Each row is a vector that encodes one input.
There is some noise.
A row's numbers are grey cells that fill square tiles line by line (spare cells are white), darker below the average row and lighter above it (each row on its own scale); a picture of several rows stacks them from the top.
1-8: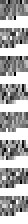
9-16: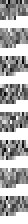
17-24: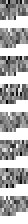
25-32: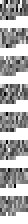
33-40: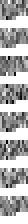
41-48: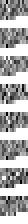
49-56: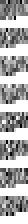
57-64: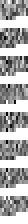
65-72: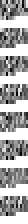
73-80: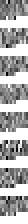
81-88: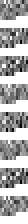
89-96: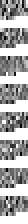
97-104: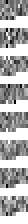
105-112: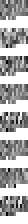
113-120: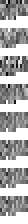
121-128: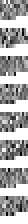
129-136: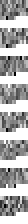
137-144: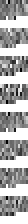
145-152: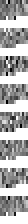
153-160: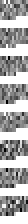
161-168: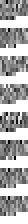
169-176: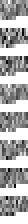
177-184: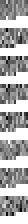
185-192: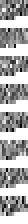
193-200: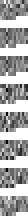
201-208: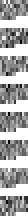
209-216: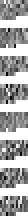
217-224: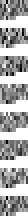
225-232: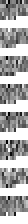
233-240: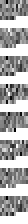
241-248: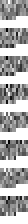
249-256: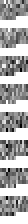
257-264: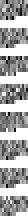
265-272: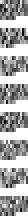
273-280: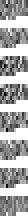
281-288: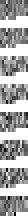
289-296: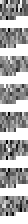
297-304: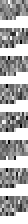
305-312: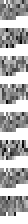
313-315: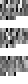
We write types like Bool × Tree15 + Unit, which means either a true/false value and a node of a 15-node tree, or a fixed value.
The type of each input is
Bool × Bool × Bool + Line17.
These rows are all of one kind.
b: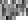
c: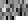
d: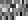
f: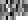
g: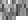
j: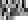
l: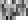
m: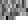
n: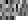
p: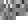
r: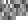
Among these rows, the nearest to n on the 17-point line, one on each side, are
c and f.
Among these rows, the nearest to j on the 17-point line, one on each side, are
f and m.
